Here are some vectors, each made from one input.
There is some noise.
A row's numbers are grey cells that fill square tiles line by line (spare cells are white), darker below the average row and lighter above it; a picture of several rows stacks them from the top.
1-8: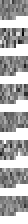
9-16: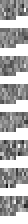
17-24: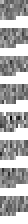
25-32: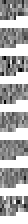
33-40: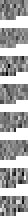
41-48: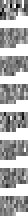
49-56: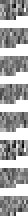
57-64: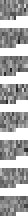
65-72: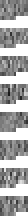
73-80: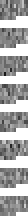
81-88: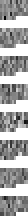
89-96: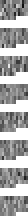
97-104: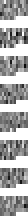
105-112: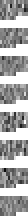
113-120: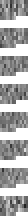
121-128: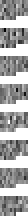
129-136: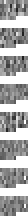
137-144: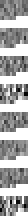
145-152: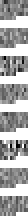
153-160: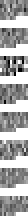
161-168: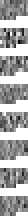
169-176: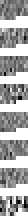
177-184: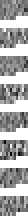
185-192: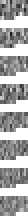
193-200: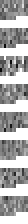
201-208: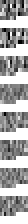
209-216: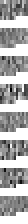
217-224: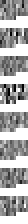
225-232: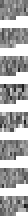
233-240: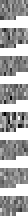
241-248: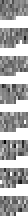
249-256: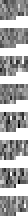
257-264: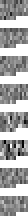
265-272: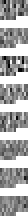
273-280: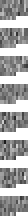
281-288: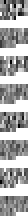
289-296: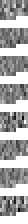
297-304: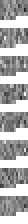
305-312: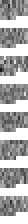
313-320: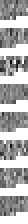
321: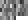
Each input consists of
either a point on an 8-point circle and a true/false value, or a point on a 16-point circle, or a fixed value.
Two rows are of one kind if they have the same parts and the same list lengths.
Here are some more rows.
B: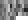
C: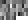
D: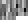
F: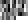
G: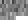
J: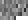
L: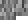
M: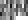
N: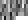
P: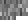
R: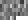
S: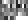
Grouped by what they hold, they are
B, C, F, G, L, M
D, J, N, P, R
S

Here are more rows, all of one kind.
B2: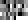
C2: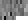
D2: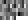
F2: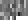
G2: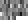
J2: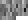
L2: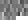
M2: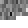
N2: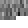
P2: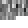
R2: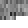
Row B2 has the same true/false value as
C2, M2 and R2.
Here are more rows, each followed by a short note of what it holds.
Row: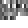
a fixed value
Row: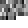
a fixed value
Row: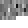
a point on an 8-point circle and a true/false value
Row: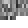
a fixed value
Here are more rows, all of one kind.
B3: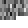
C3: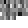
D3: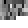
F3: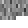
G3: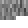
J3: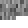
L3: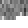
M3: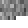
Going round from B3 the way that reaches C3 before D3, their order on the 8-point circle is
B3, J3, F3, C3, M3, L3, D3, G3.
